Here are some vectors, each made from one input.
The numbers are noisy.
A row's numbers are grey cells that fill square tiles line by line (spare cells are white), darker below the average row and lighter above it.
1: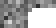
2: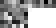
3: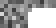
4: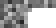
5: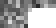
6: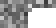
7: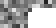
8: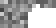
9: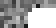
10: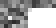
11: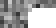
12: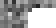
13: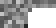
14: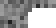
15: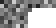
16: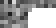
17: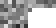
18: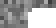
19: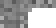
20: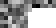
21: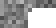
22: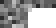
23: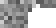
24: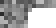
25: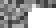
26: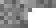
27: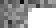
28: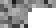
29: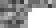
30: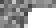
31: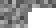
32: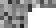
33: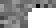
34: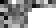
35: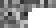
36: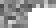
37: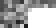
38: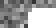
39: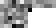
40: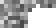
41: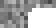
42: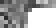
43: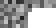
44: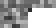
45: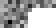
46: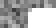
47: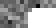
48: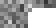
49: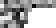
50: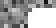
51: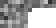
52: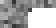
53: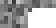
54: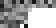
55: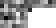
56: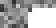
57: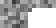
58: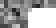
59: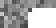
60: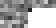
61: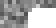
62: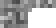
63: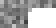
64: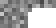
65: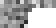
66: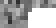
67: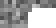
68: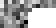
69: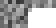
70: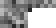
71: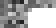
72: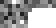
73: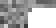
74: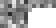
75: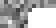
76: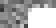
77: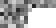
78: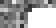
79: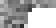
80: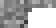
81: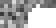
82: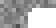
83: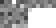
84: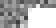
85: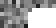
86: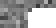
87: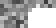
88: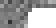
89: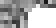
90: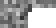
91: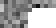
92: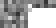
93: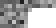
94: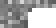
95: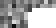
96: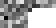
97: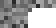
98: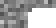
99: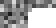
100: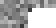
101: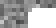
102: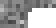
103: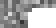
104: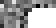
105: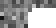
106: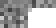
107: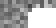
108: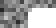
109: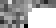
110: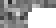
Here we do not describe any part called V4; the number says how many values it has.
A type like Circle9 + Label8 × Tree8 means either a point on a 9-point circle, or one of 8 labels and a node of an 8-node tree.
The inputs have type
Bool × Circle5 + Line3 × Line3 + V4.
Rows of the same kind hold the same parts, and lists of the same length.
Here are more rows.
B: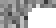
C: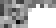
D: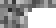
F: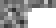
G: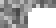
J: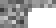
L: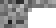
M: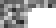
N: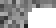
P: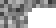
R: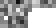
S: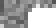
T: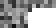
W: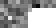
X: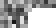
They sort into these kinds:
B, D, L, R, S, W, X
C, G, J, N
F, M, P, T

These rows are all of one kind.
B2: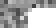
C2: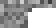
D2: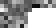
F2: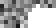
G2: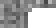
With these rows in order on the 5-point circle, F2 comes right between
D2 and G2.
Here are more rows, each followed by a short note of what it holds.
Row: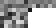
a value of V4
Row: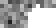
a point on a 5-point circle and a true/false value
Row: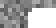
a value of V4
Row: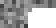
a point on each of two 3-point lines
